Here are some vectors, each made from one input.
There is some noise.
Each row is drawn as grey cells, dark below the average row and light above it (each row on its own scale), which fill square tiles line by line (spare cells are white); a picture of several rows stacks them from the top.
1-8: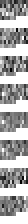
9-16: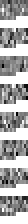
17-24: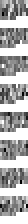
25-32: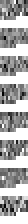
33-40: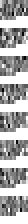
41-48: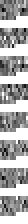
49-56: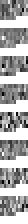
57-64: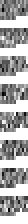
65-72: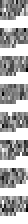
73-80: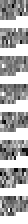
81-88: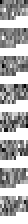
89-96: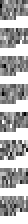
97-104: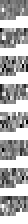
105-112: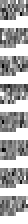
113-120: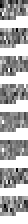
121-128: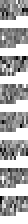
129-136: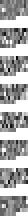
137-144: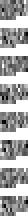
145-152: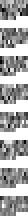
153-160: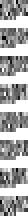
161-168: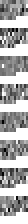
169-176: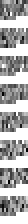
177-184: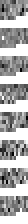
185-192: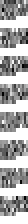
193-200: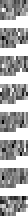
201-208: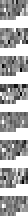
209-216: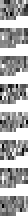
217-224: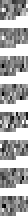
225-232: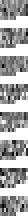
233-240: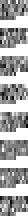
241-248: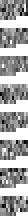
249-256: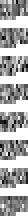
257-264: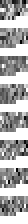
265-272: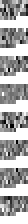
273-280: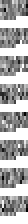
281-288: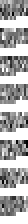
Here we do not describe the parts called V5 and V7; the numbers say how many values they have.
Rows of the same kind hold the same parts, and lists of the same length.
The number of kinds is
2.
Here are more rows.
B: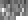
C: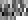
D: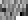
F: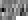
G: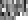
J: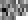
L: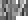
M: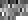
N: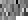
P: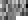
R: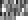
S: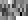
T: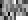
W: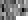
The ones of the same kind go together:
B, G, M, N, R, T
C, D, F, J, L, P, S, W

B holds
a point on an 8-point line, a true/false value and a value of V5.
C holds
a true/false value, a value of V5 and a value of V7.
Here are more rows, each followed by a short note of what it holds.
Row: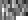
a point on an 8-point line, a true/false value and a value of V5
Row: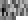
a true/false value, a value of V5 and a value of V7
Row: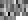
a point on an 8-point line, a true/false value and a value of V5
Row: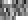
a point on an 8-point line, a true/false value and a value of V5
